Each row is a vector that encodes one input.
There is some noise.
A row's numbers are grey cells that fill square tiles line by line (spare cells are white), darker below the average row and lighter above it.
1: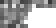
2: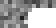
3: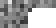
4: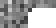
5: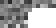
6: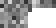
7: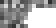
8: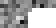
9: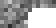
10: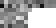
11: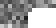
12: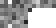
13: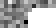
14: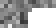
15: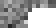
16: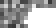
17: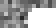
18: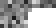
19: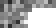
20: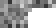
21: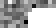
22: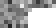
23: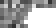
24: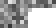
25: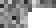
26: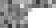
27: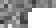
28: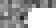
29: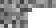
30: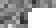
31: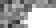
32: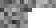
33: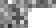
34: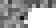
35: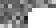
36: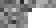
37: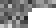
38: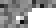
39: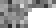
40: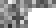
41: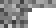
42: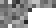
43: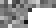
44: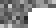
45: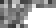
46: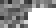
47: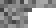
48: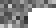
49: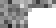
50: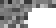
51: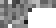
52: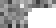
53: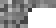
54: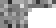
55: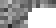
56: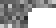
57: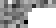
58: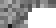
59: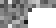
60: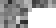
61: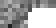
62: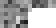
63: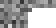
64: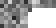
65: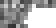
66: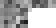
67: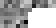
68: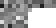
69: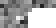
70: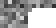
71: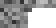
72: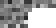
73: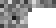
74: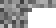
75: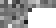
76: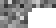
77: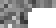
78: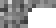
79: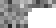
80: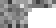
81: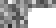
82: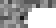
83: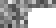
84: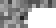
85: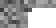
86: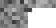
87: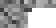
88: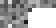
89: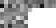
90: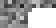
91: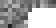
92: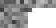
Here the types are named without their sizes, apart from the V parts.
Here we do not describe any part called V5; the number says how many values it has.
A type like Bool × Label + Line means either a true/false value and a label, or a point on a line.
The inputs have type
Bool × (Circle + V5).
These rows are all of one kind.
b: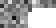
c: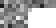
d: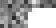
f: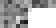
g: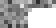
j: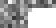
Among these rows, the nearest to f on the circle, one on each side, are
c and g.
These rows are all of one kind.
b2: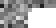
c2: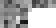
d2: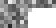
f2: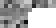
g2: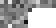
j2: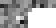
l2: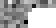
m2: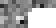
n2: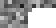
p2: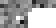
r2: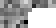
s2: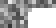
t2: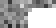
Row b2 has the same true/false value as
d2, s2 and t2.
